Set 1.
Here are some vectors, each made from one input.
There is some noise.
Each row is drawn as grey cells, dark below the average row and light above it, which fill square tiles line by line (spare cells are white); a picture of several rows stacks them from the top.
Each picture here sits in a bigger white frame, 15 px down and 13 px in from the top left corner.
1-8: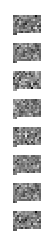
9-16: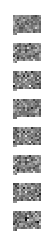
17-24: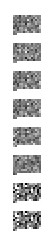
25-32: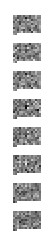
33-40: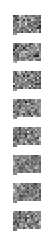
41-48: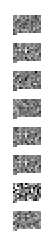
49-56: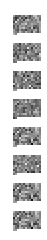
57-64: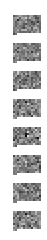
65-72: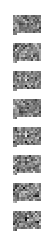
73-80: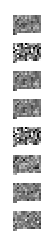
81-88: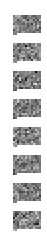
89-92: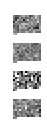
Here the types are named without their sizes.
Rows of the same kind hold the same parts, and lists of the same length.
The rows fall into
3 kinds.
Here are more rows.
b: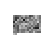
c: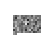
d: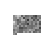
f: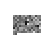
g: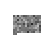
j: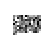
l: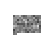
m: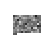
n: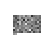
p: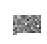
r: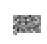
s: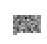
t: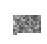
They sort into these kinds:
b, f, r, s
c, d, g, l, m, n, p, t
j

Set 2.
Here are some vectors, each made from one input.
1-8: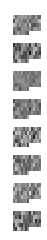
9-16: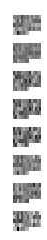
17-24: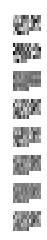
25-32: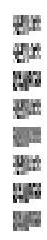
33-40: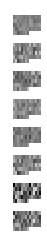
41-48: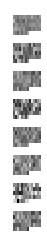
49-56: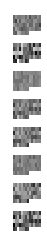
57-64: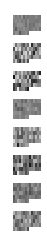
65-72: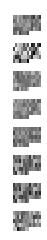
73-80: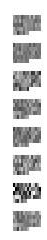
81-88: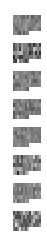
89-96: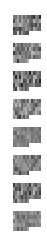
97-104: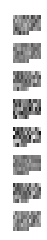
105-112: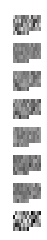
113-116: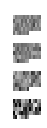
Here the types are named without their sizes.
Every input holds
a true/false value, together with either a fixed value, or a node of a tree.
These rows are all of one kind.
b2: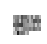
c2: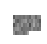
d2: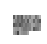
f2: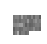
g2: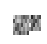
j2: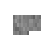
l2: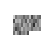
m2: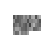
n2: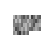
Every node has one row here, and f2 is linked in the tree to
l2.
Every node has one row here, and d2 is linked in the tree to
j2.
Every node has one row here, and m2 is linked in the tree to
b2, c2, j2 and l2.
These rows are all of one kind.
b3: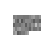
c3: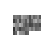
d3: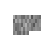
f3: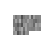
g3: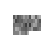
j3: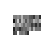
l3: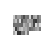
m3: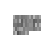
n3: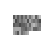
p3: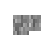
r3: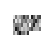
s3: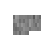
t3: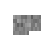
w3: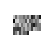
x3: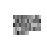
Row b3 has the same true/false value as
l3, r3, s3 and x3.
